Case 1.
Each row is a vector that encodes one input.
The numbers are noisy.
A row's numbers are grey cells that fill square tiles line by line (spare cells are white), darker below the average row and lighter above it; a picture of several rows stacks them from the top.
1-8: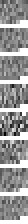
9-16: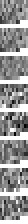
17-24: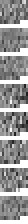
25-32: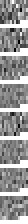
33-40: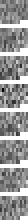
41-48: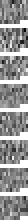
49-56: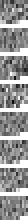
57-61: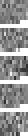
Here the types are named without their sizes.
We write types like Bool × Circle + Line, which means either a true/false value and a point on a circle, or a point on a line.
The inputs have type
List(Line).
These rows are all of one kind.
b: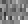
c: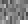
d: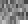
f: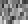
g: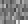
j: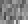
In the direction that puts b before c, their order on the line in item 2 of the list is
j, g, f, b, c, d.
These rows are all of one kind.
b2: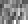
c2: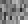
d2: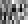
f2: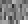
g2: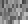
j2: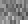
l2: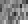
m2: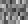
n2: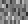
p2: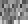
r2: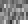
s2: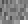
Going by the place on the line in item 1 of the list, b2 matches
l2 and r2.
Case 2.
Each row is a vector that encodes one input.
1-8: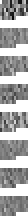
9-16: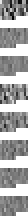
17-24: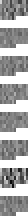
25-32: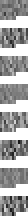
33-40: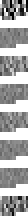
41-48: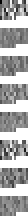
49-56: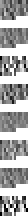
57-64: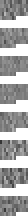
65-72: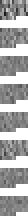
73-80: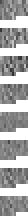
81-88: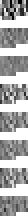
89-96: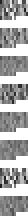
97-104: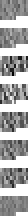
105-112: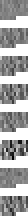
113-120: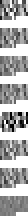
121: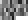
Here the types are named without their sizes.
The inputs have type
Bool × Circle + Unit.
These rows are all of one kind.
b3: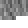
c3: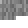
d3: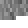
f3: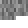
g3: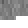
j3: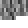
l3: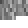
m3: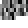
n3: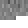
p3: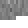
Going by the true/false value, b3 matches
d3 and n3.
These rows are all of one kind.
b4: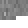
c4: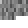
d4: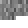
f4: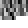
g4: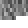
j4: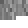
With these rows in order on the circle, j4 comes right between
f4 and g4.
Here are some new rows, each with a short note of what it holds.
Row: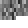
a fixed value
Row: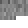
a point on a circle and a true/false value
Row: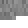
a point on a circle and a true/false value
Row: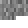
a point on a circle and a true/false value
